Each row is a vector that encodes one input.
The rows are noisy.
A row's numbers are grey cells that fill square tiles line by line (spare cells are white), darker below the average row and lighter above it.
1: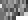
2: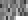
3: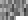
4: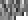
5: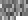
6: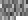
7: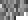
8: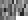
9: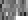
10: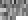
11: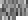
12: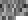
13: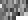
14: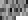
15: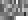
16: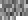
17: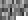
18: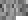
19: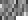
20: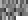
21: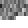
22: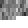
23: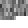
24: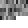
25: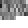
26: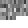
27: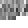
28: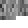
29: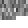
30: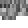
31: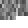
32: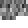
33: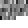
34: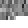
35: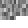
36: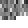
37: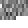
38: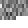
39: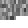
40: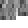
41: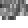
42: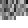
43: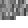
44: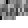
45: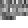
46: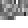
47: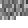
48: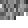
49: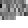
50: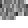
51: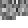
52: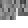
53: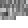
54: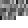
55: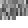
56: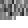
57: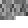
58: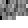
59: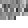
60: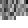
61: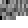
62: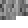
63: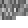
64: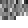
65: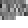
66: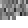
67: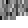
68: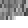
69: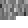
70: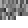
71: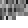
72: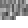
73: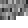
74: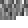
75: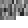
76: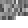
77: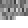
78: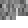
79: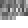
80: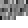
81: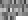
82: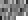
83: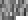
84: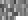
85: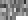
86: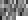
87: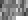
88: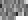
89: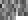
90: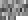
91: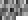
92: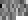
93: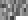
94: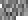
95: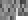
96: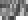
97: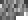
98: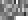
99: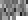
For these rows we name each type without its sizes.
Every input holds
a point on a circle, together with either a label, or a node of a tree.
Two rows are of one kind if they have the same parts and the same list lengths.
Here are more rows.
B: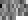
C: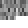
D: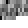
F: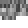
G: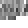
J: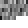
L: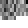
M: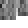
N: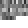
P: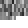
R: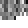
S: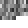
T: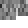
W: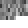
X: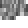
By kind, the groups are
B, C, F, M, N, T, W, X
D, G, J, L, P, R, S

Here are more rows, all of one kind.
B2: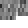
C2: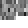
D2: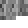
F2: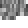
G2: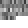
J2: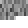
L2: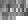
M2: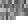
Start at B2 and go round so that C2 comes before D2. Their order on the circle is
B2, C2, L2, G2, M2, F2, J2, D2.
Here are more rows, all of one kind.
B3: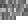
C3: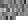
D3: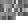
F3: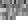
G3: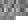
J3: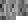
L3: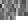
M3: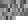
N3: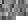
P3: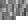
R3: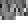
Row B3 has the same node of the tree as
J3 and P3.
